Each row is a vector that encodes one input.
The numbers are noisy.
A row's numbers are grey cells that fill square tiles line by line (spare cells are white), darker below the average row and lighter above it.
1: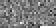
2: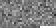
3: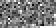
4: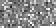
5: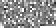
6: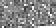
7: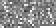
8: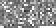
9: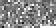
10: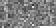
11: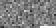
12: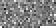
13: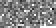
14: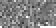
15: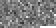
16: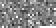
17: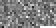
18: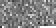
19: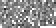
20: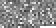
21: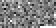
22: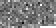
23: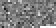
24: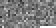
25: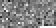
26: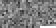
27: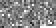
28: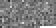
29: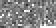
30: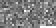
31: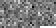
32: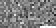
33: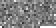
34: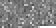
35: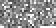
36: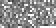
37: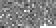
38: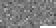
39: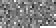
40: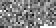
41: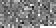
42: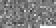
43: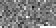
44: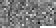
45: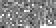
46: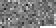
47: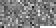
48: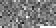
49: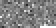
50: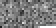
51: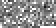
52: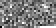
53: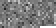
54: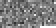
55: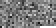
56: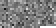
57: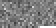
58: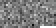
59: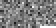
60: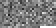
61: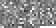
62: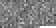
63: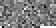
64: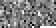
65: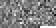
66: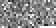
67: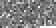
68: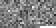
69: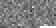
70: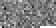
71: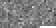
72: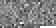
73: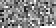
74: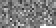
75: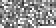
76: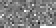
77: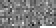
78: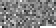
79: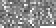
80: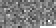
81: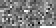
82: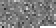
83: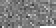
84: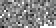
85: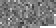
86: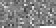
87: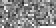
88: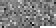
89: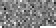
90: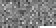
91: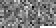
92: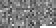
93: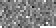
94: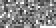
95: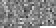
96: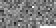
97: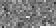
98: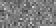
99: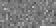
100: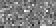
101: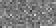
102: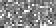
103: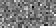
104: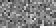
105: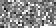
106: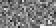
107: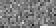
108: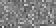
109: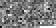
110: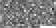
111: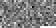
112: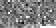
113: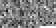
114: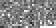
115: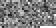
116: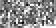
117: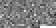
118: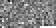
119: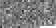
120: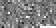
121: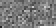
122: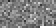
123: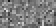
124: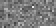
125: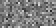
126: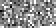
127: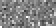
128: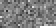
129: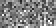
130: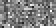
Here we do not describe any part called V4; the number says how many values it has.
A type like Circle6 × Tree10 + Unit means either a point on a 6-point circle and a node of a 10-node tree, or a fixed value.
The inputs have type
Line5 + List2(Bool × V4).
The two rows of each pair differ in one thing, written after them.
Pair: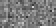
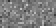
the true/false value in item 1 of the list
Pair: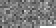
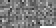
the value of V4 in item 1 of the list
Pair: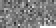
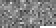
the true/false value in item 1 of the list
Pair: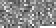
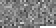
the true/false value in item 2 of the list
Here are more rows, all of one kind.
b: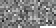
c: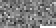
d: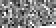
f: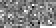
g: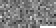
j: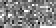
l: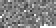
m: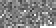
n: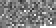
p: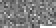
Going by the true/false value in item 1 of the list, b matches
g, j, l and n.
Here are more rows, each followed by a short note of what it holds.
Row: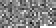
a list of one item
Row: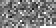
the empty list
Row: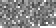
a point on a 5-point line
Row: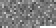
the empty list
